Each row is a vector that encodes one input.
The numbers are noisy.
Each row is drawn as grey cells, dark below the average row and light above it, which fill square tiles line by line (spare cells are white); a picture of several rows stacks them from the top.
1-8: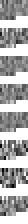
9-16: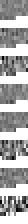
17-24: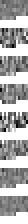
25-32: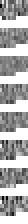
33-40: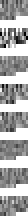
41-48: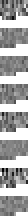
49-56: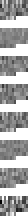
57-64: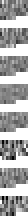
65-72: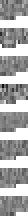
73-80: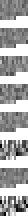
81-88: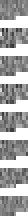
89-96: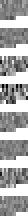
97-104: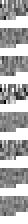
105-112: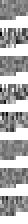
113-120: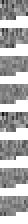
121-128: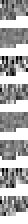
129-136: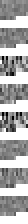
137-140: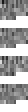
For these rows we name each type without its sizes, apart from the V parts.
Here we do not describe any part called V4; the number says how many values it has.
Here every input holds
a list of items, each a true/false value and a value of V4.
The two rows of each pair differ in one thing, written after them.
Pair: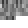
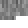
the value of V4 in item 2 of the list
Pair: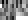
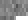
the value of V4 in item 2 of the list
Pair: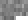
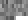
the true/false value in item 2 of the list
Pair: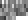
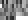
the value of V4 in item 2 of the list
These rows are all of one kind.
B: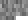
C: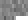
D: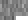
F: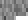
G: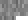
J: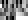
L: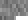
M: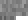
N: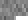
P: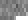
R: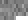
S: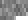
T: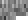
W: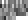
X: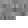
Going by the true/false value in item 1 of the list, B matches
M, T, W and X.
